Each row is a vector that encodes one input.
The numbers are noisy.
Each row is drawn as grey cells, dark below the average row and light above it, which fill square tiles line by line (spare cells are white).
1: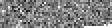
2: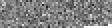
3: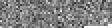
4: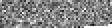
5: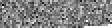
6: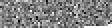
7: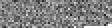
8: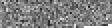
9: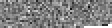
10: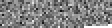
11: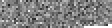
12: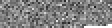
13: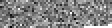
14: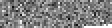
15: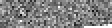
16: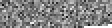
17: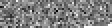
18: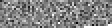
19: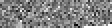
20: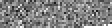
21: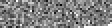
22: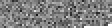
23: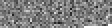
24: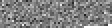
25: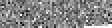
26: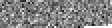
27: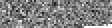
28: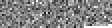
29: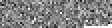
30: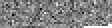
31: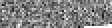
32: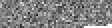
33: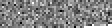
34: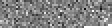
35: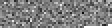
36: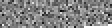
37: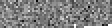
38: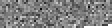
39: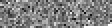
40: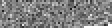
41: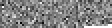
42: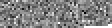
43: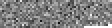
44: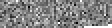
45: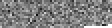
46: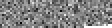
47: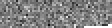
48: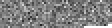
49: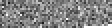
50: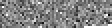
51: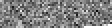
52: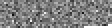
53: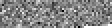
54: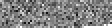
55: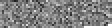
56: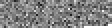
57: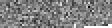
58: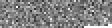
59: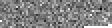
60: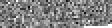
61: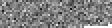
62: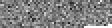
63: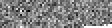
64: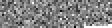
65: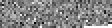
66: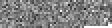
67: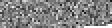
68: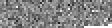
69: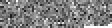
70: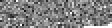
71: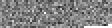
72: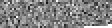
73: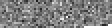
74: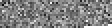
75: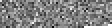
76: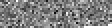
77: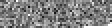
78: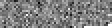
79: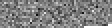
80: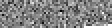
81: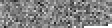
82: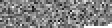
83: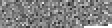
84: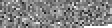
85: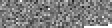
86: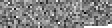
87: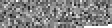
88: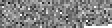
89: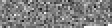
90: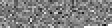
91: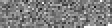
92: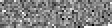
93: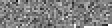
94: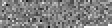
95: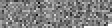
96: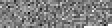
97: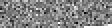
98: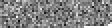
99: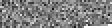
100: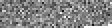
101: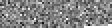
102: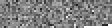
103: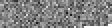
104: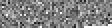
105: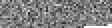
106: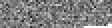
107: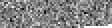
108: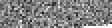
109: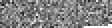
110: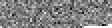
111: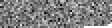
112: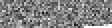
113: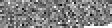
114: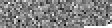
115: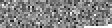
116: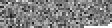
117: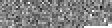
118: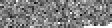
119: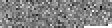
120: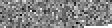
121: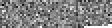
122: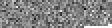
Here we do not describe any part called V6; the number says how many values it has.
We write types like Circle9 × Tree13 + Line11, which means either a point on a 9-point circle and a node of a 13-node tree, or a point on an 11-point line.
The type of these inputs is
Label4 × Line4 + Line5 + V6.
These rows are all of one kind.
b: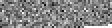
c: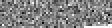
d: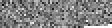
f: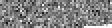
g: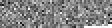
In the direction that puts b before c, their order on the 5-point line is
f, b, d, g, c.
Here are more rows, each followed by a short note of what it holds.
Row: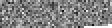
a point on a 5-point line
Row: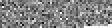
a point on a 5-point line
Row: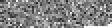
one of 4 labels and a point on a 4-point line
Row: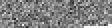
a value of V6
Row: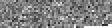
a value of V6
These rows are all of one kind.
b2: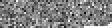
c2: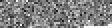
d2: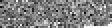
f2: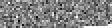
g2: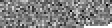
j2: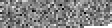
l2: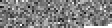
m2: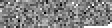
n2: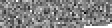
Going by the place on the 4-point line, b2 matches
c2, d2 and l2.
